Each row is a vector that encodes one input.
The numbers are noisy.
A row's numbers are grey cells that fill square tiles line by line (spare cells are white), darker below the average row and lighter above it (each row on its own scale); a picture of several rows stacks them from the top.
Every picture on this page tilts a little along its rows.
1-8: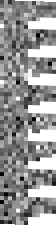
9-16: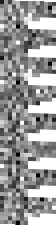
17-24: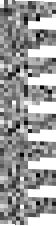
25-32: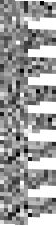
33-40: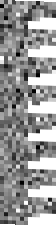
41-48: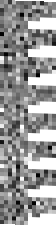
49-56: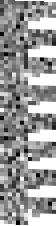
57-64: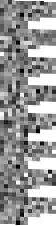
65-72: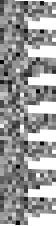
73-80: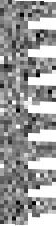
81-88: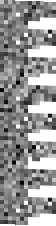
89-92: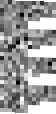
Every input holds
either a point on a 7-point line, or a point on an 11-point line.
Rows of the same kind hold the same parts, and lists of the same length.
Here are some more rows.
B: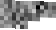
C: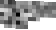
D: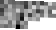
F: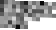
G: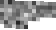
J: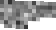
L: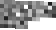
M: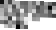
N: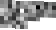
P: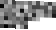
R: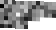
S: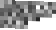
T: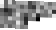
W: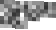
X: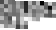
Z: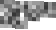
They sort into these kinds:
B, C, D, F, G, J, M, N, W, X, Z
L, P, R, S, T

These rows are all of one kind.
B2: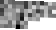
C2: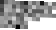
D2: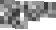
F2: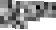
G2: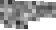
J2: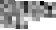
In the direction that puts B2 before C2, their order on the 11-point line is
B2, C2, J2, G2, D2, F2.
